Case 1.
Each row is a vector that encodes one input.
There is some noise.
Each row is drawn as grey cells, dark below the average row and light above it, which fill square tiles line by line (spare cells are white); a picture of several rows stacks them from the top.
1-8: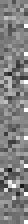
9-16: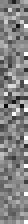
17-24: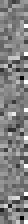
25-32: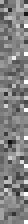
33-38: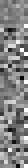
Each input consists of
a point on a 6-point line.
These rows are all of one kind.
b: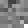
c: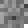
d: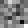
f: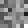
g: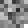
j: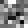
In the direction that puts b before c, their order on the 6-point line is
g, f, b, c, j, d.
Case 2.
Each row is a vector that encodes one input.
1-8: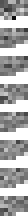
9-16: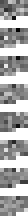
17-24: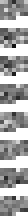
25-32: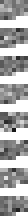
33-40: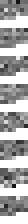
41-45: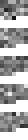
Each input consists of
either a fixed value, or a point on a 4-point line and a point on a 5-point line.
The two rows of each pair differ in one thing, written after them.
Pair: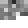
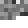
the place on the 4-point line
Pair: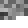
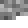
the place on the 4-point line
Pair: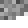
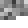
the place on the 5-point line
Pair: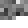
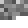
the place on the 5-point line
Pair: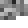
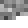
the place on the 5-point line
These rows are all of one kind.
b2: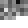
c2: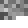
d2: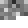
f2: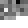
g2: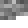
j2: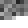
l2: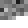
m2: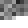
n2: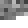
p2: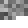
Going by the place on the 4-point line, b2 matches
c2, d2, f2 and p2.
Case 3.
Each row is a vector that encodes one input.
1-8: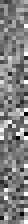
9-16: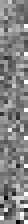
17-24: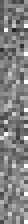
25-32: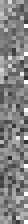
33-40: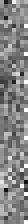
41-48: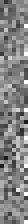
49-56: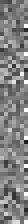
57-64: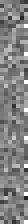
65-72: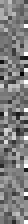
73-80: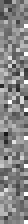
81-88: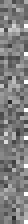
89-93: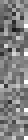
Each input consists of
a point on an 18-point circle.
